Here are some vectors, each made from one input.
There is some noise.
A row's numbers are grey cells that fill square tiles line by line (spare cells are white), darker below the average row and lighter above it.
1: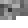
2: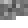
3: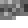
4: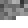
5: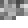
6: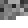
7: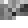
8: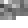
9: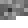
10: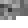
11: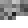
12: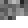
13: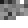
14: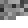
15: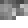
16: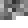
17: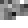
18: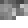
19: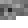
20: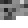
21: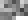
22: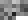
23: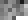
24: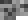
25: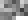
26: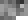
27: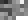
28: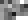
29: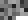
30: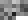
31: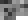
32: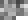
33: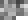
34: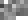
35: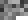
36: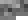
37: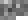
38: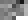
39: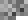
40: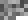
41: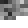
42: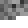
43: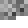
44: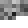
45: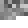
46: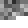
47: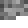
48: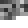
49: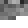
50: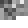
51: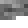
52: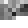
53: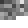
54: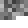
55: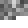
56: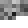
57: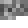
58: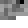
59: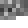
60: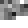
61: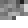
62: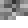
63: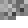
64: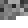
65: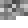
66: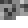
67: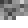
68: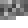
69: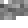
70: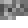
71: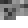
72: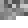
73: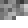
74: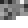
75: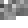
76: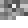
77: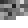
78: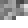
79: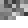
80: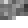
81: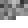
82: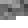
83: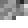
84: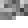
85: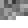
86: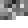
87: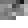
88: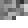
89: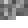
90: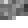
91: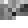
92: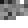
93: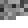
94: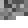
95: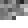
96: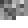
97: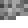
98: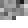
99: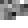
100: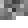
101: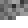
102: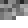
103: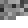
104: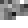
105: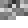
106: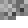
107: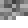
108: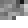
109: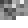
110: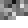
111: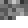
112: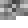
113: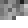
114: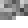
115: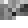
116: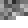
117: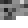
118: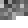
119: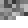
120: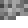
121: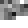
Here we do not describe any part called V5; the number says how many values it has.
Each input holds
a value of V5, together with a list of up to three points on a 4-point line.
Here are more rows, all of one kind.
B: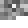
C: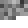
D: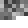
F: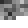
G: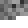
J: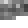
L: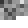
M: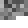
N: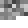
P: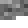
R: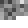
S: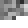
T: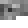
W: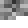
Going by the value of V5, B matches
D, M, N and W.
